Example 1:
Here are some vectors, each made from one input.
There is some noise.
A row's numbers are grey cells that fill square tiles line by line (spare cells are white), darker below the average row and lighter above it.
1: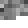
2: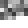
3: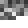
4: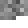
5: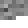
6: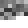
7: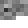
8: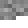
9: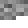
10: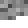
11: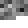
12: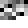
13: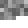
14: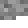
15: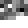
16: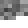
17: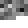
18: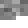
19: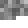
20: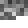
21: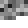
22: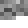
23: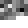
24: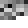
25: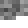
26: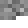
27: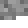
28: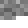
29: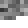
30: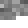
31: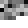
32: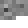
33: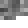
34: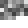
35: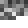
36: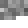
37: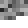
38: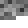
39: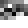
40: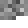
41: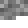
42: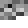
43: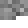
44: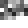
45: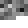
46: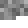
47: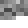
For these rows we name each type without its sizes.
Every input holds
a list of points on a line.
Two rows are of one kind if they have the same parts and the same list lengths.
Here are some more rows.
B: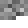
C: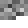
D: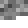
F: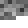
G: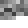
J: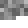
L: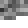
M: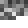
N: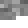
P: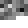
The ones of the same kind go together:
B, C, J
D, G, L, N
F, M, P

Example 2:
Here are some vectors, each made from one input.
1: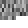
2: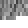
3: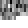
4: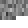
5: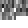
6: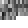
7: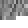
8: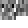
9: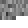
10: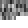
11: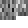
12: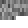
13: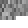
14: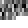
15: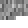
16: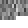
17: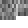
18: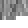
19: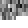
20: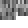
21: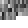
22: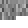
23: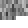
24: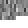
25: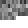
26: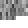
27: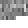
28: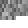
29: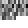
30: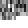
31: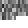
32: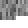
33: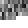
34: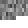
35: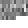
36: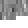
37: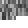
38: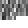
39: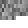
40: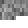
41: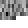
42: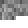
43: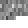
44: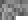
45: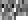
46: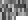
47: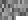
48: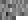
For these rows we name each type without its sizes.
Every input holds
either a label, or a node of a tree.
